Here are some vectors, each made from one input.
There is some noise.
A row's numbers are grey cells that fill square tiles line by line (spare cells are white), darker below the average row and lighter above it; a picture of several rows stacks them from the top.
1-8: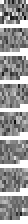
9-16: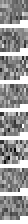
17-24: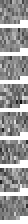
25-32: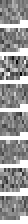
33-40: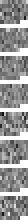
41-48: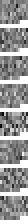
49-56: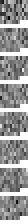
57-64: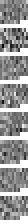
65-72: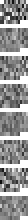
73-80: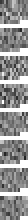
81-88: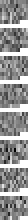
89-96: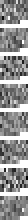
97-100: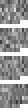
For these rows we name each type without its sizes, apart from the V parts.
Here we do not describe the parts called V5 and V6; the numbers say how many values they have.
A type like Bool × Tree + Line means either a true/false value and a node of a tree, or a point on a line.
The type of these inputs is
Line × V5 + Tree × V6.
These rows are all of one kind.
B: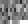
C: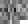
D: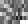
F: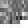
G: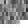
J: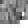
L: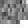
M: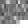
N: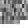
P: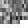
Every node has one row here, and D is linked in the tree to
C.
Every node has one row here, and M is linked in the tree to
N and P.
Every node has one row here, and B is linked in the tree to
G, L and P.
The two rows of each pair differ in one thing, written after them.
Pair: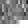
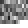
the node of the tree
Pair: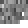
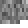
the value of V6
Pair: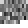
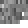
the value of V6
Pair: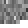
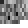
the value of V6
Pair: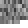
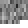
the value of V6
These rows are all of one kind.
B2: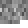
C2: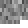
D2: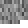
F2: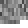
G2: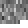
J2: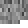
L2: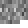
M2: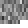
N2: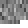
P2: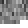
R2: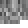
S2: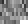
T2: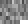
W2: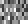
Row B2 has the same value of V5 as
F2, L2 and N2.
